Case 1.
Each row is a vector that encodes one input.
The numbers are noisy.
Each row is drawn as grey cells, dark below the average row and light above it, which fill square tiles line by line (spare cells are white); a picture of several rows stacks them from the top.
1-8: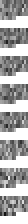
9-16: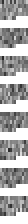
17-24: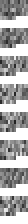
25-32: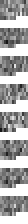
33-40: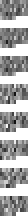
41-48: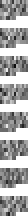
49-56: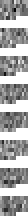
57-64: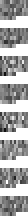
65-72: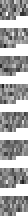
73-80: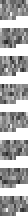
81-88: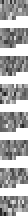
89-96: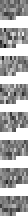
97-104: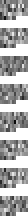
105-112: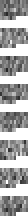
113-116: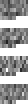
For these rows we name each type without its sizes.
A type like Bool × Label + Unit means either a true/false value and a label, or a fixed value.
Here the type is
Line + Tree.
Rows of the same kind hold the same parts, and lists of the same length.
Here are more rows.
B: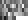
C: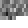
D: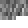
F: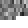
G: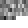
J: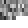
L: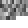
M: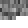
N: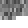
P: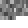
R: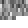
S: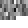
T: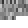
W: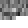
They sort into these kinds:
B, F, G, J, L, R, S, T
C, D, M, N, P, W

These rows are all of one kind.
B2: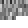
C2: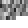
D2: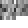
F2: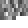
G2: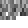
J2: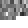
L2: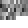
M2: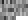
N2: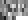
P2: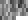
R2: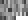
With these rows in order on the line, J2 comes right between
F2 and G2.
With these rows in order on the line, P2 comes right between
B2 and F2.
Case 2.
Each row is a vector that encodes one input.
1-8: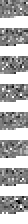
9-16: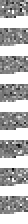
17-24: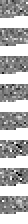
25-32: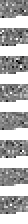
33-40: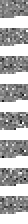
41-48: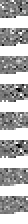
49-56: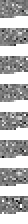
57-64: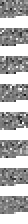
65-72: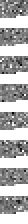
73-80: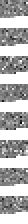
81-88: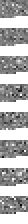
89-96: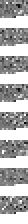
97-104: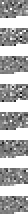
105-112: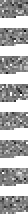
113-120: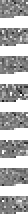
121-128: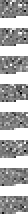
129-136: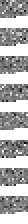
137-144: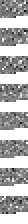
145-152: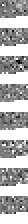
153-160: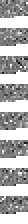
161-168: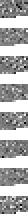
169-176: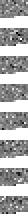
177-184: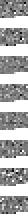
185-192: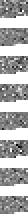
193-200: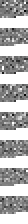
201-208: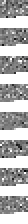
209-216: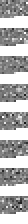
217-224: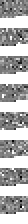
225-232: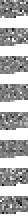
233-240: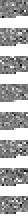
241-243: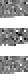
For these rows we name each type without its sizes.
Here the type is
(Circle + Unit) × Tree.
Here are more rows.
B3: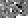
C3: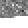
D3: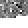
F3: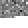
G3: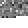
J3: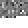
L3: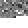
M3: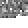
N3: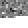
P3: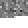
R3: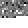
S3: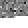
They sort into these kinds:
B3, D3, G3, J3, L3, M3, R3
C3, F3, N3, P3, S3

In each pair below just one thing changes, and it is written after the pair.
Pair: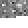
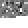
the place on the circle
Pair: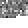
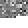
the place on the circle
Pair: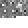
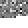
the node of the tree
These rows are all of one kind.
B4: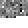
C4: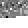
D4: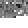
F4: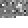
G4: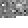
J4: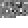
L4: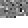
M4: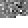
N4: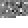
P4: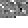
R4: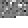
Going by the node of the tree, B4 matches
J4 and N4.
